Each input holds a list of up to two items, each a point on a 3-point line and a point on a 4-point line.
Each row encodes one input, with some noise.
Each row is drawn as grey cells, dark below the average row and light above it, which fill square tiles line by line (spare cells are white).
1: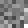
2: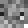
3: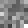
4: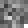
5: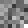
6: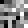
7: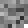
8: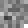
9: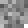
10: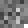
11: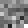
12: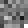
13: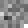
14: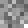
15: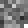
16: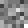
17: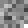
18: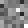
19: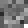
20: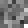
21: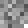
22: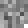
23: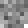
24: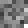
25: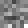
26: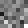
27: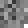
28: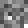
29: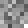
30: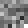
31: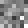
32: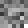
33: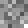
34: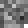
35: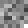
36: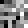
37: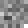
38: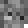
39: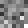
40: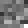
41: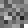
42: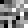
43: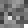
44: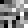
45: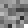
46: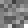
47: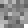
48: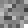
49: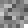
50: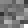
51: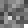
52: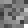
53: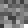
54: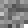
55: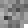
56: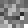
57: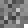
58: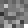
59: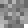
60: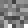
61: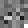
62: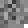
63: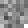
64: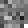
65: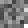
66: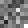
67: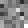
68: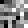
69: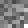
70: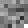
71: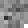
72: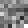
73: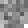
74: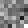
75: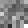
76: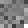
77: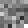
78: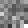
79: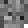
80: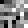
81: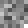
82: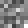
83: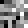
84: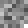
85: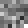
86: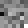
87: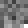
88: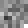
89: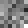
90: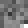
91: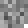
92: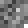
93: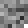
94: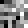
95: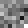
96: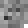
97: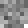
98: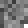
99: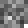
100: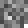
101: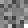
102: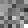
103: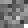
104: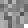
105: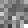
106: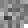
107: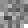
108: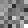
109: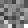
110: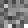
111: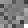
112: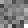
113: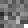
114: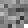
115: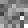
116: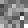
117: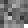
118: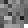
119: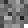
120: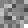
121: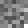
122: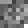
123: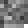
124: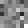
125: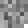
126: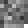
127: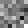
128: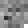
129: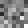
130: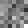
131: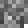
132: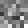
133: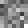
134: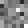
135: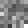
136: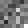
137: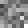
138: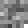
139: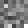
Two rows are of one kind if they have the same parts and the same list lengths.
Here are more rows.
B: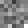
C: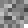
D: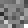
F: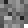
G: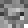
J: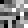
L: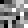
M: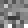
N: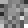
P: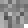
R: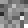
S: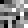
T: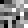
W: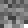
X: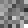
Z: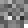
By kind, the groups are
B, D, F, G, M, N, R, W, Z
C, P, X
J, L, S, T

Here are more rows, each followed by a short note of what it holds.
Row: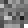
a list of two items
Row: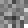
a list of two items
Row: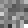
a list of one item
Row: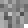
a list of one item
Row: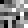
the empty list
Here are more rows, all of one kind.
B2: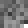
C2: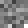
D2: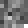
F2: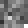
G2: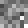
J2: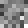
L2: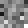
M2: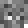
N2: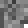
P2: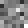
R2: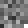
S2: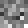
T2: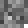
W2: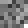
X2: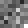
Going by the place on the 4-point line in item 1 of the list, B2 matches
N2, R2, W2 and X2.
